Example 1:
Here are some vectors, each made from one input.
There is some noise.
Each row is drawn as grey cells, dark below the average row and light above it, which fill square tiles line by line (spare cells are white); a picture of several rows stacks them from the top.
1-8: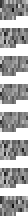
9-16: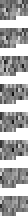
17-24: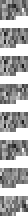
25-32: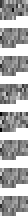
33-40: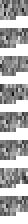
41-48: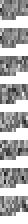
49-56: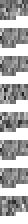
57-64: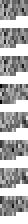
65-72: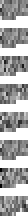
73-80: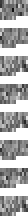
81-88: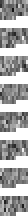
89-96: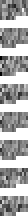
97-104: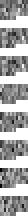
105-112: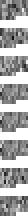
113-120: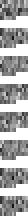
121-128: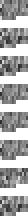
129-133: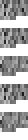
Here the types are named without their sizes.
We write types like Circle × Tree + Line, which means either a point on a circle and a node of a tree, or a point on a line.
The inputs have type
Label.
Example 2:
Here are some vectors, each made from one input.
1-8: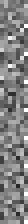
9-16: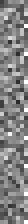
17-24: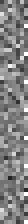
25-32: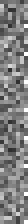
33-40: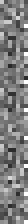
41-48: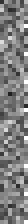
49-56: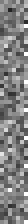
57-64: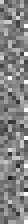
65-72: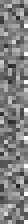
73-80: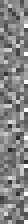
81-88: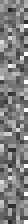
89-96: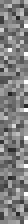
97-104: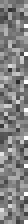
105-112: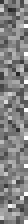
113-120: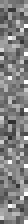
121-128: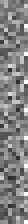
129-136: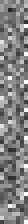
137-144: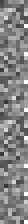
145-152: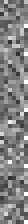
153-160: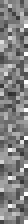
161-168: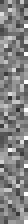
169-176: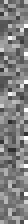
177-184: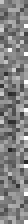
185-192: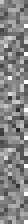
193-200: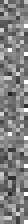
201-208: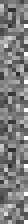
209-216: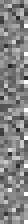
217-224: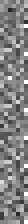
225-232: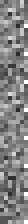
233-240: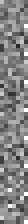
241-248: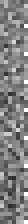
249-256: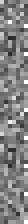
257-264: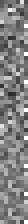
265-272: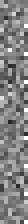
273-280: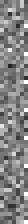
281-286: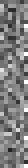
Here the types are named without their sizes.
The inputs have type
Line.
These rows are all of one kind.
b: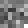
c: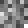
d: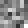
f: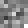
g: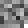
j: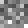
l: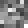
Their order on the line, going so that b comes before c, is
g, b, f, j, d, l, c.
